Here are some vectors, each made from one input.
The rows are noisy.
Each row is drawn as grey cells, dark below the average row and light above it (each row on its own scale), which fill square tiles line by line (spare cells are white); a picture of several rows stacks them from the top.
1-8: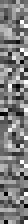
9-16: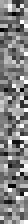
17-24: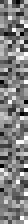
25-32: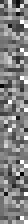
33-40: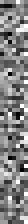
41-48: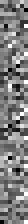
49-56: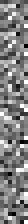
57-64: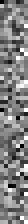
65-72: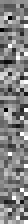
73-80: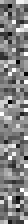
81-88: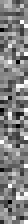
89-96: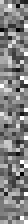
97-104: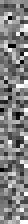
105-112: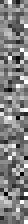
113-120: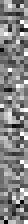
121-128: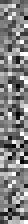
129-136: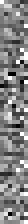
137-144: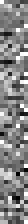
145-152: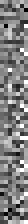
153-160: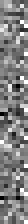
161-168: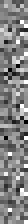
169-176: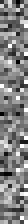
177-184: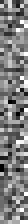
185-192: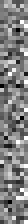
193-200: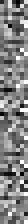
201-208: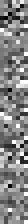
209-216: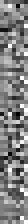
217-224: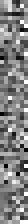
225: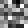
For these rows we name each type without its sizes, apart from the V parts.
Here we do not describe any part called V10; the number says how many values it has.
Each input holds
either a point on a circle and a true/false value, or a value of V10.
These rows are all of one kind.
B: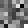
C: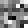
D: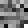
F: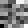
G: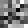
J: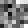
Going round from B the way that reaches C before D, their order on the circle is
B, G, F, J, C, D.
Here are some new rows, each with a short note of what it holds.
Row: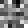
a value of V10
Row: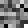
a point on a circle and a true/false value
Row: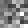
a point on a circle and a true/false value
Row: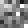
a value of V10
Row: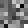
a point on a circle and a true/false value
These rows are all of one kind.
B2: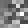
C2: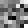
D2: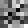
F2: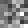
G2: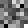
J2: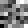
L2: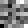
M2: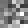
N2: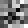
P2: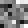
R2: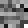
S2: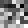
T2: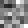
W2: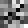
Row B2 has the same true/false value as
F2, M2, S2 and T2.
